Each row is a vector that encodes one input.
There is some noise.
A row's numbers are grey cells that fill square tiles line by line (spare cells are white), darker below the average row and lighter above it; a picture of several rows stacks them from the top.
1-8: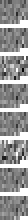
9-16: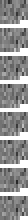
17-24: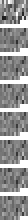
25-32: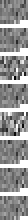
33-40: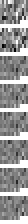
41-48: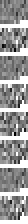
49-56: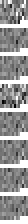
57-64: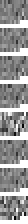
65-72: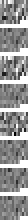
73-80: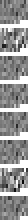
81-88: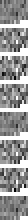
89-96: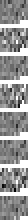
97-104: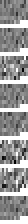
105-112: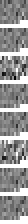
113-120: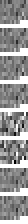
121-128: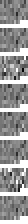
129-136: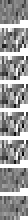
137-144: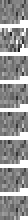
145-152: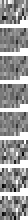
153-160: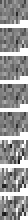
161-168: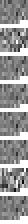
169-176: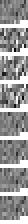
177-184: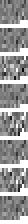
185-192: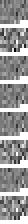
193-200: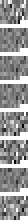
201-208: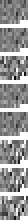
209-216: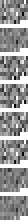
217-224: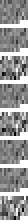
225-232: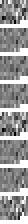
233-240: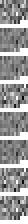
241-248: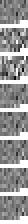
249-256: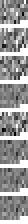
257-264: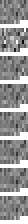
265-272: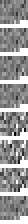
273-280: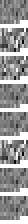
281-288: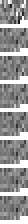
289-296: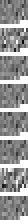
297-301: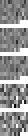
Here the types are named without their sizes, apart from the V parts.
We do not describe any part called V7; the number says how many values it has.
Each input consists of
either a point on a circle and a true/false value, or a value of V7.
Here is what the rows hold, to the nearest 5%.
About 65% of them hold a point on a circle and a true/false value. The rest hold a value of V7.
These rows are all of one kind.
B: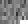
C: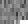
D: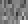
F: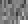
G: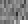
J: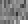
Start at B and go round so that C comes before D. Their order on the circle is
B, C, G, J, F, D.
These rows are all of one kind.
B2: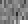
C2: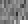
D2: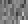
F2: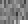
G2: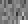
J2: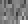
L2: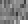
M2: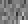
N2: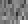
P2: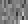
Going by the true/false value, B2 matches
C2, F2 and L2.
